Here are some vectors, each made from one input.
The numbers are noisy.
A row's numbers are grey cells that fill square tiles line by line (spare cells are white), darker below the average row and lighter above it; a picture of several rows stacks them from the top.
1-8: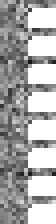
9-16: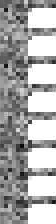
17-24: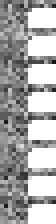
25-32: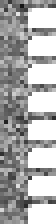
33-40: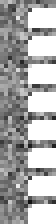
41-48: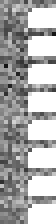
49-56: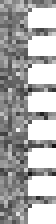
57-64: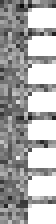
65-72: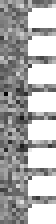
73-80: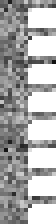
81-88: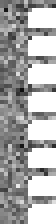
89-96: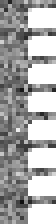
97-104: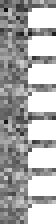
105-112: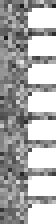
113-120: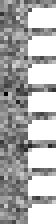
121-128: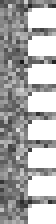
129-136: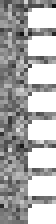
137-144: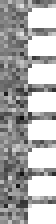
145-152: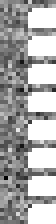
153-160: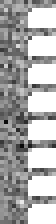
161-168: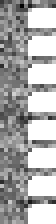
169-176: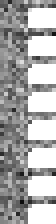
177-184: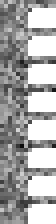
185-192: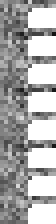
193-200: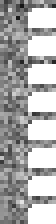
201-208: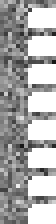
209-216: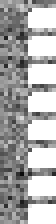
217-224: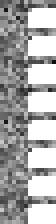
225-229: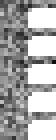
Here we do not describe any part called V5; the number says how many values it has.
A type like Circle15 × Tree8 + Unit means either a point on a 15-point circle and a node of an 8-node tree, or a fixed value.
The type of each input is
Label6 × (Line4 + Line7) + (Tree8 + Unit) × V5.
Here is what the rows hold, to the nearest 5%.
About 45% of them hold one of 6 labels, together with either a point on a 4-point line, or a point on a 7-point line. The rest hold a value of V5, together with either a fixed value, or a node of an 8-node tree.
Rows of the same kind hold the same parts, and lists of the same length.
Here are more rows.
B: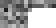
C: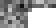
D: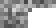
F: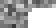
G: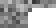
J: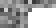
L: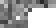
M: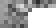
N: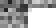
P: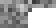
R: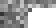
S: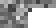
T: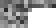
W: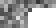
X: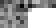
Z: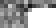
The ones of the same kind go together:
B, T, Z
C, N, X
D, L
F, G, J, M, P, R, S, W

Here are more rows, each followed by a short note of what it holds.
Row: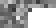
a node of an 8-node tree and a value of V5
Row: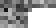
one of 6 labels and a point on a 7-point line
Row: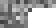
a value of V5
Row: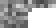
a value of V5
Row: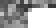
one of 6 labels and a point on a 7-point line
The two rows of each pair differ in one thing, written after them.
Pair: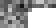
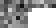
the place on the 7-point line
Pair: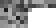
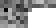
the place on the 7-point line
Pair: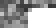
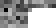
the label
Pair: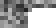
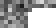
the label
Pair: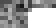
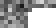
the label
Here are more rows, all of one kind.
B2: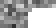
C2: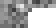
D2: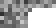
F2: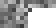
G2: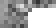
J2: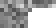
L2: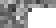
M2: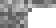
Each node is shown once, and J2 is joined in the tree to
M2.
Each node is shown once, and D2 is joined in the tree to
B2 and L2.
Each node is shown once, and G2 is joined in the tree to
C2.
